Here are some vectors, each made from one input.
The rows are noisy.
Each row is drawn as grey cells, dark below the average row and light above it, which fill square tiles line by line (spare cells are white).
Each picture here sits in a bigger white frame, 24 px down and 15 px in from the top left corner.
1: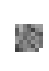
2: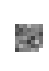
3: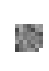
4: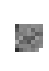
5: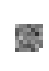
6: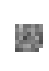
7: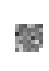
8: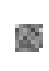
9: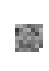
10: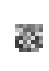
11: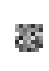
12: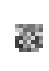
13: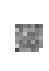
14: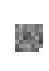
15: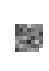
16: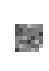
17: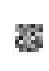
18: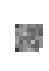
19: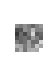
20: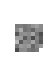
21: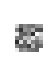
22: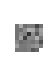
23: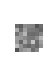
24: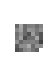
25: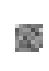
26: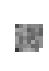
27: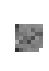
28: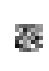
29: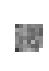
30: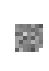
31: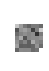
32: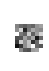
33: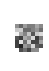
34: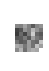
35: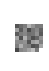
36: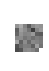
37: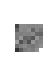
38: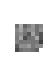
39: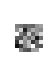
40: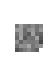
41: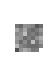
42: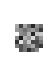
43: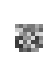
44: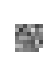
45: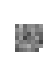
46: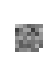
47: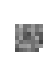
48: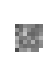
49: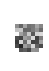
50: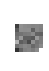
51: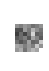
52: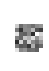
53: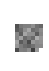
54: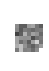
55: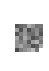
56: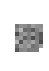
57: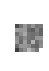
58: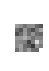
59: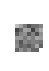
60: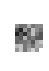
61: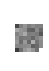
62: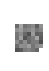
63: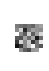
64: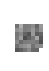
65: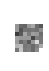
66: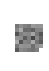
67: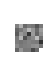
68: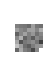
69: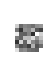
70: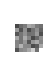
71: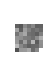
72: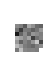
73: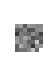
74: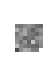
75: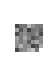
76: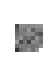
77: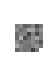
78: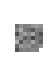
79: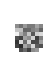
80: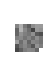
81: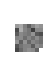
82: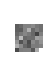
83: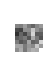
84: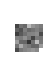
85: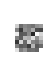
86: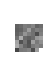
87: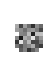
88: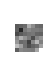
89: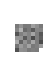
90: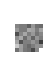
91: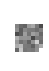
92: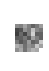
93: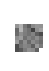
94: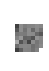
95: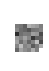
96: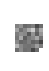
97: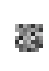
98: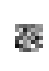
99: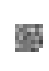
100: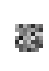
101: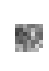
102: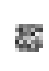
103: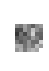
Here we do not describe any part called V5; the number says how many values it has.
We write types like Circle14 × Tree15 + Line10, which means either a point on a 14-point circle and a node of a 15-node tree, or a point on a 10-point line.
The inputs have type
Bool × List2(V5) + Line4.
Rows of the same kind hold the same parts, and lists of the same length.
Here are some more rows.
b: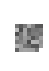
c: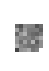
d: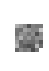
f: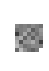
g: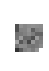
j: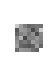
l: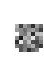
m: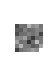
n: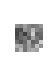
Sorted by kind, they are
b, c, d, f, j
g, m
l
n

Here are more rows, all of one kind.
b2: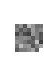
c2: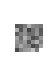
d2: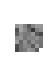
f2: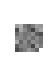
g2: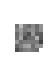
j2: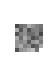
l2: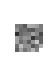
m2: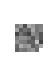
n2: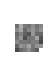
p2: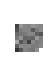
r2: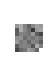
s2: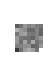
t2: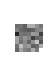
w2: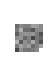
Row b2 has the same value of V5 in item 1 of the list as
g2, m2 and n2.
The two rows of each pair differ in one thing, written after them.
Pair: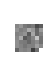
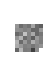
the value of V5 in item 1 of the list
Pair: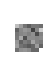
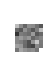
the true/false value
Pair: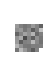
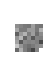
the value of V5 in item 2 of the list
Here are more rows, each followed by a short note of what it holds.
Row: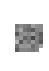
a true/false value, together with a list of one item
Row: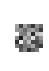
a point on a 4-point line
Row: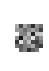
a point on a 4-point line
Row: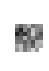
a true/false value, together with the empty list
